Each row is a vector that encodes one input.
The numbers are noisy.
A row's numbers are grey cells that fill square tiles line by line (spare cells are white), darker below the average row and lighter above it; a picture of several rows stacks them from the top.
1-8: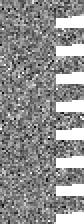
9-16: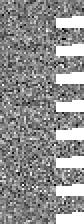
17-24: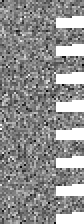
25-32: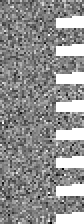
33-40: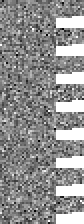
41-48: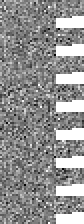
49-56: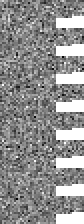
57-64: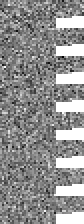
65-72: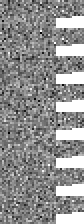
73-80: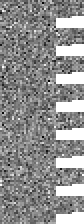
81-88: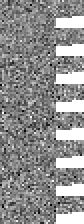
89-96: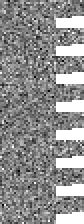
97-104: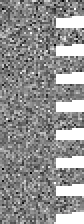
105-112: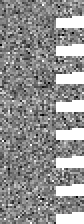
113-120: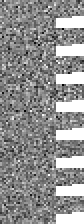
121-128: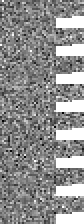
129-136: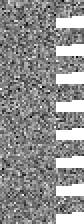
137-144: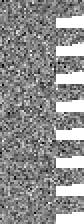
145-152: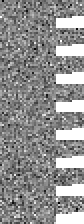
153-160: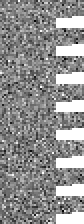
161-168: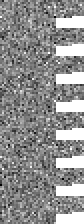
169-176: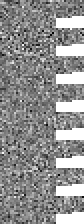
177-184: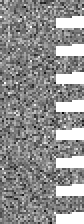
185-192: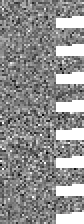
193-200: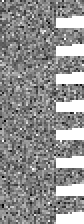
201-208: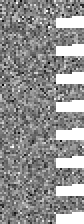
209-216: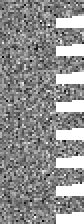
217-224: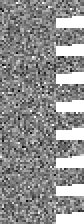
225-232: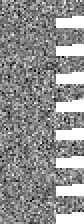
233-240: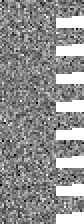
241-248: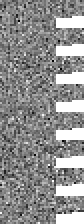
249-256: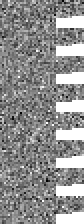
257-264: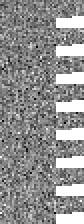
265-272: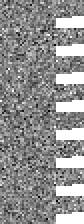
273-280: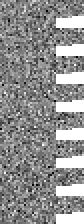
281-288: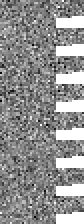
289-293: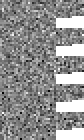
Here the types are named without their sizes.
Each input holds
a label, a point on a line and a node of a tree, together with either a point on a line, or three true/false values.
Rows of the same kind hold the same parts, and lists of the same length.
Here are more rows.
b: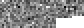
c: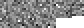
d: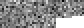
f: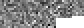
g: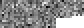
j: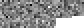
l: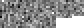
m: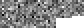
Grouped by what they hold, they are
b, j, l
c, d, f, g, m

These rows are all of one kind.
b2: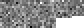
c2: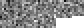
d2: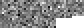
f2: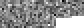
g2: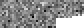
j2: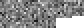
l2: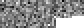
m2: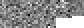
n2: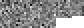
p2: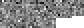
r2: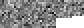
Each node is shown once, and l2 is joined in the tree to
f2.
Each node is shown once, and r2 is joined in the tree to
f2.
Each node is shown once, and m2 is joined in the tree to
b2, c2, d2 and n2.
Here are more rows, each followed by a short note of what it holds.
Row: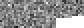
a label, a point on a line, a node of a tree and three true/false values
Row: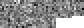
a label, a point on a line, a node of a tree and three true/false values
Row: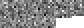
a label, a point on each of two lines and a node of a tree
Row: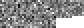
a label, a point on each of two lines and a node of a tree
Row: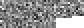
a label, a point on each of two lines and a node of a tree
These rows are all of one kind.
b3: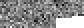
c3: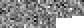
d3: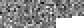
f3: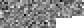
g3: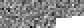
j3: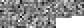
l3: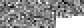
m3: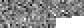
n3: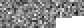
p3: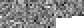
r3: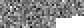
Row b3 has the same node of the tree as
c3, d3, l3 and p3.
